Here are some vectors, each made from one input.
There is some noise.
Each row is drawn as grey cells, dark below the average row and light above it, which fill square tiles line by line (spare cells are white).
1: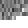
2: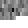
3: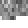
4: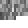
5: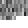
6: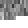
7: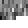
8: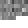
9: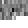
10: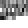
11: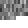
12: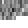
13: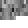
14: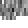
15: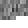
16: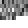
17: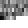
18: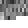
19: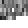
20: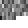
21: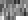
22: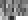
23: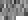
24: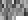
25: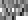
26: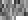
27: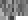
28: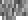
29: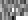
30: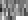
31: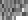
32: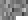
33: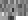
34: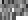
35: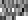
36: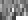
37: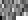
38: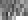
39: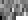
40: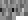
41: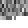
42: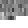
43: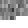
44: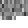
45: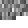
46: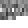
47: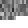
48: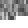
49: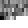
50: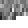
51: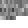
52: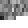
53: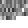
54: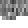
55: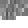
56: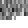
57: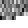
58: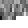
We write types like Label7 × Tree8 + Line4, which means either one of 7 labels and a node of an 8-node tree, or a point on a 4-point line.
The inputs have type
Line3 × Line5 × (Tree8 + Unit).
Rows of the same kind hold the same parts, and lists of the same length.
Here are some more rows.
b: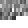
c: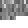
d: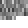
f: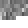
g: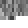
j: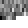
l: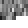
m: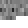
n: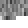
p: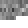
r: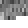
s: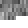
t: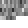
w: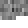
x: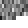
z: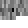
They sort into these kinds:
b, j, l, x
c, d, f, g, m, n, p, r, s, t, w, z

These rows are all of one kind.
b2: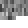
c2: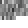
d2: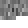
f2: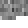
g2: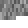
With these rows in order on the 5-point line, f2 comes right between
c2 and d2.
